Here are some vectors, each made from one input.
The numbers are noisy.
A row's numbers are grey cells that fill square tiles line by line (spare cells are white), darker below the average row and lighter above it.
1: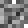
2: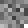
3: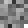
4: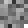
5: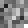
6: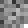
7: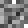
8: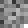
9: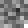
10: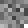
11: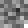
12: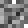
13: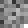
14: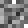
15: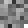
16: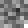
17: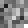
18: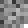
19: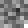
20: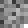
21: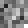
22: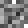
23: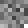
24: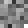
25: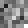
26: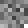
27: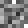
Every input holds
a point on a 6-point line.
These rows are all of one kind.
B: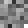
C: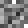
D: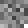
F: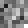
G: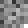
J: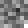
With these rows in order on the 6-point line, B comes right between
D and G.
